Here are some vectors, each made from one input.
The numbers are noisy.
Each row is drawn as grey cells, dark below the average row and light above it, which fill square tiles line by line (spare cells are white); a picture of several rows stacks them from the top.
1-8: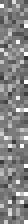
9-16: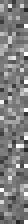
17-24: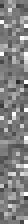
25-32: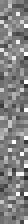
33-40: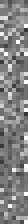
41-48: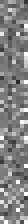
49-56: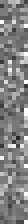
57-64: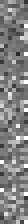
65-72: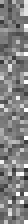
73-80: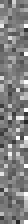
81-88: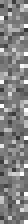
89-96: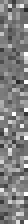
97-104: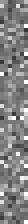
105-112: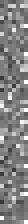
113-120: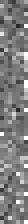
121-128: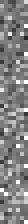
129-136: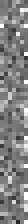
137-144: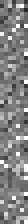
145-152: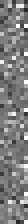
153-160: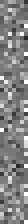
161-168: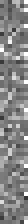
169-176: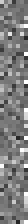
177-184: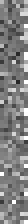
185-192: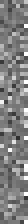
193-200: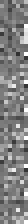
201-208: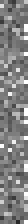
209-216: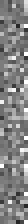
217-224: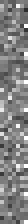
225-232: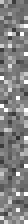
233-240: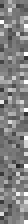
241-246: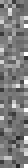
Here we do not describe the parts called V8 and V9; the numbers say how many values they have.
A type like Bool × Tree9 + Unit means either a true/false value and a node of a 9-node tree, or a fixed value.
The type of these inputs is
Bool × Line4 × V9 + Label10 × V8.
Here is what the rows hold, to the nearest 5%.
About 55% of them hold one of 10 labels and a value of V8. The rest hold a point on a 4-point line, a true/false value and a value of V9.
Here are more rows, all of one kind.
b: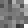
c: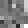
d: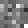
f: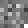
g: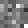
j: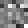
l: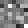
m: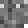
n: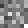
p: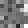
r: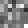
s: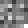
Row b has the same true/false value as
c, m and p.
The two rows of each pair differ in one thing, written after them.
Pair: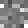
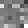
the value of V8
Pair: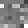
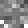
the value of V8
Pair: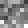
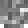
the value of V8
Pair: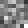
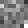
the label
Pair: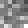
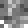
the value of V8
